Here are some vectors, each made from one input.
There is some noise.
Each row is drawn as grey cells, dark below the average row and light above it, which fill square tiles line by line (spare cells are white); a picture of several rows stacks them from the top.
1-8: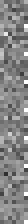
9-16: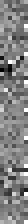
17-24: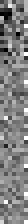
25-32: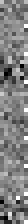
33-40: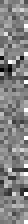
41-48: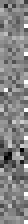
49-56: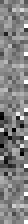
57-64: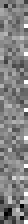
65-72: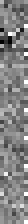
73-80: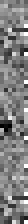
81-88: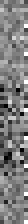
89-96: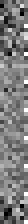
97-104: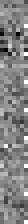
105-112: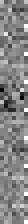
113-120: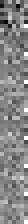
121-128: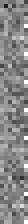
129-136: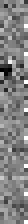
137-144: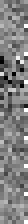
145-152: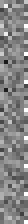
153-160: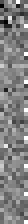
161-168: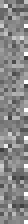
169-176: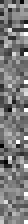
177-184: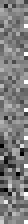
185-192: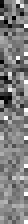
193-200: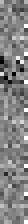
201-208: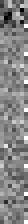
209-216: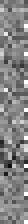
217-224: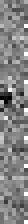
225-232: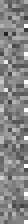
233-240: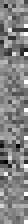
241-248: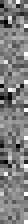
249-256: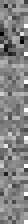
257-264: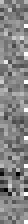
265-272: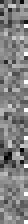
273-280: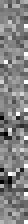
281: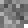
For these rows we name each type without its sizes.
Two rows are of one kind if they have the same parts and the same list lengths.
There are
2 kinds of row.
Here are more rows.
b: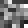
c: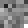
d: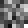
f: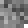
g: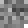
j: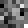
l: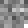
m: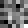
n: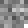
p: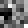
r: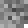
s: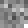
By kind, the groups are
b, d, j, m, p
c, f, g, l, n, r, s

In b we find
a point on a circle.
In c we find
four true/false values.
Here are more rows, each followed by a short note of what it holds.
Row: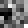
a point on a circle
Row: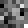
a point on a circle
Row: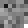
four true/false values
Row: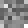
four true/false values
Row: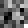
a point on a circle
